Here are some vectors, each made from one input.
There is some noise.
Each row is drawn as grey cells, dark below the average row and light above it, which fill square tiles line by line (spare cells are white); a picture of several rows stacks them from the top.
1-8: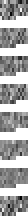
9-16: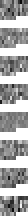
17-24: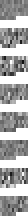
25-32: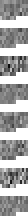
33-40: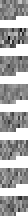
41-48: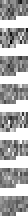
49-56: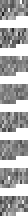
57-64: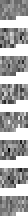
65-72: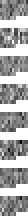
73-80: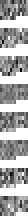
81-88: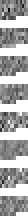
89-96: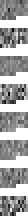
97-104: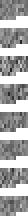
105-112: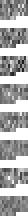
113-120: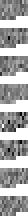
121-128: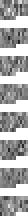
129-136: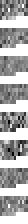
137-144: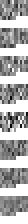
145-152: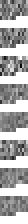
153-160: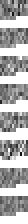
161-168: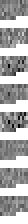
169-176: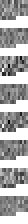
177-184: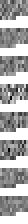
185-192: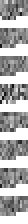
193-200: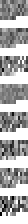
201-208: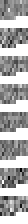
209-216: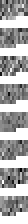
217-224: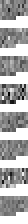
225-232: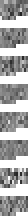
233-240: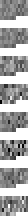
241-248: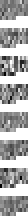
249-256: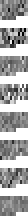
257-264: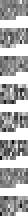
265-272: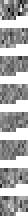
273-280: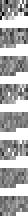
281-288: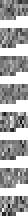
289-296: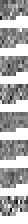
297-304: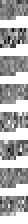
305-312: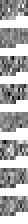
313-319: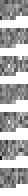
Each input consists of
either one of 9 labels and a point on an 11-point line, or a point on a 10-point line.
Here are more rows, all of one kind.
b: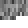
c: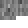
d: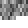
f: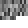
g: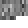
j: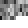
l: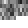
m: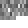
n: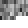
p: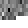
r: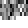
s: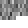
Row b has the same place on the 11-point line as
g and m.
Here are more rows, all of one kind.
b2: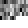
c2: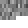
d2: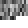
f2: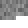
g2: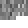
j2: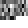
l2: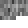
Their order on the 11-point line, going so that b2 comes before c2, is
j2, g2, l2, f2, d2, b2, c2.
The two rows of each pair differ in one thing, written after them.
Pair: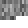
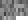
the label
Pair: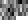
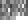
the label
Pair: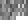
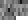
the place on the 11-point line
